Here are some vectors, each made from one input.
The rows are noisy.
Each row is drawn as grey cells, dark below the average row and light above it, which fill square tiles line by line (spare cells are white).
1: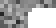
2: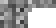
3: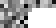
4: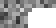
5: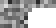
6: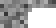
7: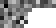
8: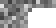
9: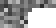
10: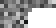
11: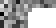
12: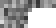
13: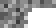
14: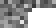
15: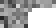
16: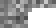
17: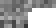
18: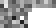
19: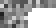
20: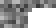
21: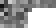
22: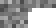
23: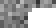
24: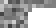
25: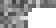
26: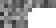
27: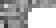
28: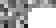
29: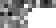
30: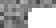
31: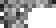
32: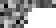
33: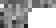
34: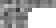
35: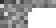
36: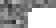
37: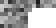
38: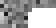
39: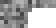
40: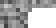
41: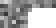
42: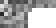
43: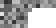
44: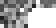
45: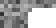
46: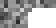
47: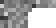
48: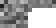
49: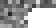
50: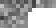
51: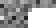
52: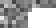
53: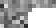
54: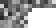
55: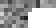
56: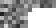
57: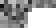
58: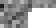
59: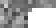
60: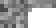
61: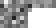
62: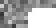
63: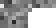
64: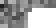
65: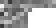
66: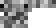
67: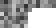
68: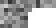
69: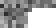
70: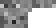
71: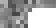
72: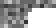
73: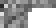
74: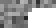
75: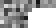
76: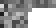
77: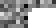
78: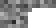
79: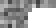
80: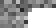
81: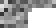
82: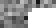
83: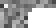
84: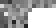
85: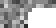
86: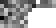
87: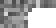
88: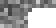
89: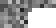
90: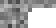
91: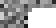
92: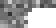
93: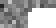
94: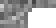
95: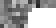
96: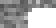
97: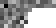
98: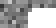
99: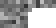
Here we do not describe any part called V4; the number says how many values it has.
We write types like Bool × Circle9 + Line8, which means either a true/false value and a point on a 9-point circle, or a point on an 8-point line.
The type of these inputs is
Bool × Bool × Bool × Bool × Circle5 × Circle6 × Circle6 × V4.
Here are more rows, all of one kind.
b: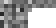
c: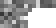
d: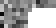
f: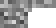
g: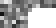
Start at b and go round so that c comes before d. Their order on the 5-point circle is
b, g, c, d, f.
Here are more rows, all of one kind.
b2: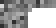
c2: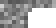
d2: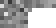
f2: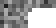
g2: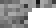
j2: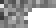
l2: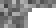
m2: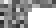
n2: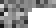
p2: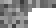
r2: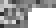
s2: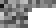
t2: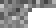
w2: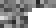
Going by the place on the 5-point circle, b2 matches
f2, g2 and j2.
